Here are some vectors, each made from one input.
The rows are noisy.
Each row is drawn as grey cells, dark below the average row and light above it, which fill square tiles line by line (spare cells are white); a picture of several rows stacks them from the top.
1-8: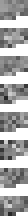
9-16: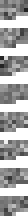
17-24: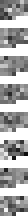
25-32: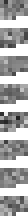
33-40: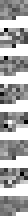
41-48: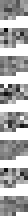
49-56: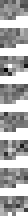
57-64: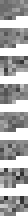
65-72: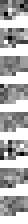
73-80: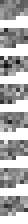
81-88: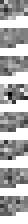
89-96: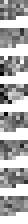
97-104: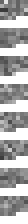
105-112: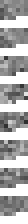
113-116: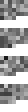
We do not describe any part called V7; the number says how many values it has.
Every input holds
a value of V7, together with either a point on a 5-point line, or four true/false values.
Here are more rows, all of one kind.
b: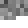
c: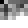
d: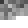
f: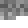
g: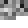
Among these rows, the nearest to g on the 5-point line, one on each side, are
c and d.
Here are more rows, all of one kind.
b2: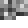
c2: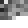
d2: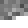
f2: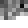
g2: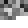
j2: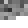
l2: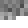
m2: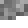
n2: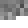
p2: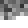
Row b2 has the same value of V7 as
c2, l2, m2 and n2.
